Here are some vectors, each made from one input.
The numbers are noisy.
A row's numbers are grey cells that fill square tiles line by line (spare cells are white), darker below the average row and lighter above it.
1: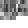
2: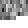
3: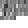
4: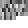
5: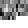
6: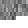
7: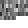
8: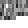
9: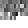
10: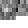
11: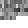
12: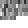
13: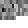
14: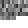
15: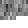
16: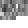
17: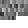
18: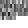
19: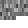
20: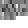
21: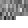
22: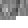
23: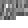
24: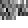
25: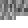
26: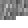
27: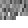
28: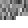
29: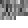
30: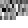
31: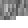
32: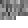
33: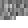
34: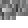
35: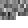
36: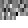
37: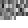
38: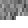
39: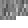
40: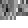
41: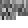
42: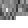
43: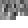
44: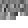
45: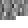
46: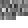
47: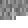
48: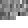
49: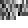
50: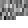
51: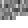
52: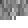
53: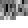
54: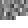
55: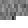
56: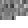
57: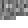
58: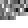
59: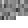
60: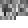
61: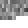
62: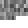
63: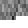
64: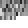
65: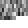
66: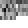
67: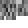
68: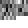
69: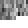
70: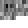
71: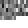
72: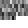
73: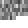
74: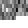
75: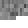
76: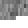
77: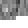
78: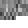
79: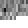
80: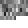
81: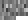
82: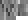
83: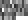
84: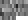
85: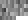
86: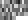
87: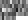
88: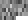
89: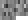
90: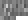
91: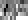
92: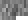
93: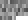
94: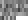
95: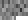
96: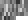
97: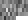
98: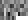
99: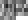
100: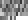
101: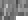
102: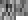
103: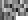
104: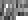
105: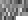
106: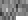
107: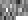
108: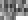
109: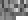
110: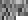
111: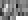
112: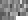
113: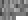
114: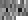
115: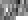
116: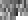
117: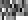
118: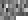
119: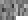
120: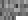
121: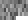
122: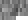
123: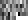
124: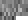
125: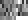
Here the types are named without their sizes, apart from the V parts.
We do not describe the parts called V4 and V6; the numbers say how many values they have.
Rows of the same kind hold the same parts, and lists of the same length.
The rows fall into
2 kinds.
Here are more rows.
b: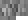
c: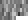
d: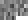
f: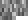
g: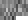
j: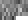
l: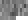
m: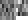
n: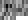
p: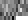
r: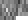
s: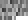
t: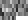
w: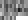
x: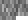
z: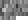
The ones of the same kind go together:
b, g, j, l, p, r, t, x, z
c, d, f, m, n, s, w

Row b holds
a point on each of two lines and a true/false value.
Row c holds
a value of V4 and a value of V6.
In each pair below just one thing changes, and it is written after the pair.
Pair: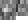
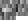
the place on one of the two lines
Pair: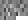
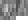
the true/false value
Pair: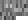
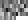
the true/false value
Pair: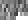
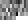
the true/false value
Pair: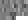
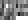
the true/false value
